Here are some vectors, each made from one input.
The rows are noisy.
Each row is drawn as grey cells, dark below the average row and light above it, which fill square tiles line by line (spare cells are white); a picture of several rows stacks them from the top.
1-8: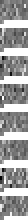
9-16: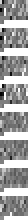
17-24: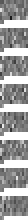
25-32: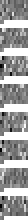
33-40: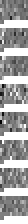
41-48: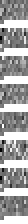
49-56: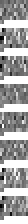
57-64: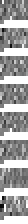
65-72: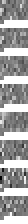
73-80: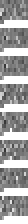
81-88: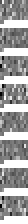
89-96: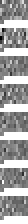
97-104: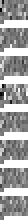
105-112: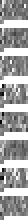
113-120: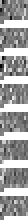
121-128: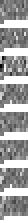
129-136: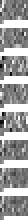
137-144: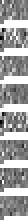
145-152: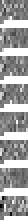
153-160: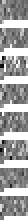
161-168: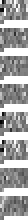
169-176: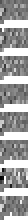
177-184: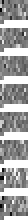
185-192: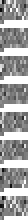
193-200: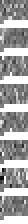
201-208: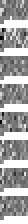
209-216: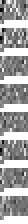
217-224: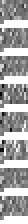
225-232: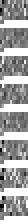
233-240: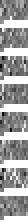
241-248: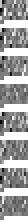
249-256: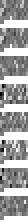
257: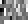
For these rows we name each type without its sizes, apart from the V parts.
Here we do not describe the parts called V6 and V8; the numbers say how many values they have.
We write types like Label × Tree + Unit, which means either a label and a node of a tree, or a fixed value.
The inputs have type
Bool × (Line + V6) + V8.
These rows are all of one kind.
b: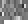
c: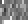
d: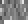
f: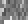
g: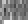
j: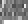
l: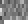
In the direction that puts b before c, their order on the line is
g, f, d, l, b, j, c.
